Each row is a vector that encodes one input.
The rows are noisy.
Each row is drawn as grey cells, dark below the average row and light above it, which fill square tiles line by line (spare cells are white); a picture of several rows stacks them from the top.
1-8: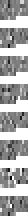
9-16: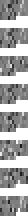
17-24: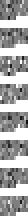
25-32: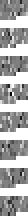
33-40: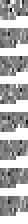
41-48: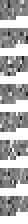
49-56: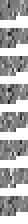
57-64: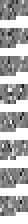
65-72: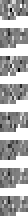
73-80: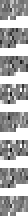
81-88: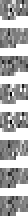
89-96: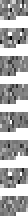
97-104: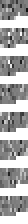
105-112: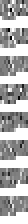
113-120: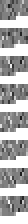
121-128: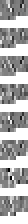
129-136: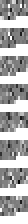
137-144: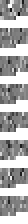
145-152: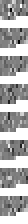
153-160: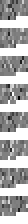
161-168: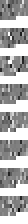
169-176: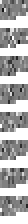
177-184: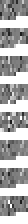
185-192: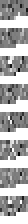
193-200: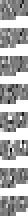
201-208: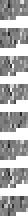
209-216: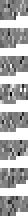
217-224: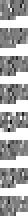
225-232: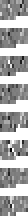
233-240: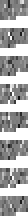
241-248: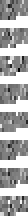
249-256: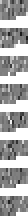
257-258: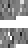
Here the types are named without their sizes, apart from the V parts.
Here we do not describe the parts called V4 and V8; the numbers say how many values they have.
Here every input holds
a value of V8, together with either a point on a line, or a true/false value and a value of V4.
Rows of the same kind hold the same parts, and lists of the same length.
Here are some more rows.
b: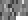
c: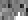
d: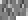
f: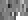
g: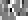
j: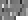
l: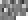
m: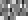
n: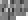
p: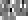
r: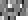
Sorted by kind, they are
b, j, m, n, r
c, d, f, g, l, p

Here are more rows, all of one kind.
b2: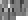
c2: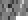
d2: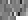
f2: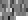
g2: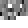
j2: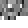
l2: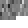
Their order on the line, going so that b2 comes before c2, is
b2, j2, c2, f2, d2, g2, l2.
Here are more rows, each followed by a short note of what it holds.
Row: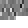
a true/false value, a value of V4 and a value of V8
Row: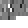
a point on a line and a value of V8
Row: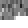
a point on a line and a value of V8
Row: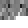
a true/false value, a value of V4 and a value of V8
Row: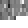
a true/false value, a value of V4 and a value of V8
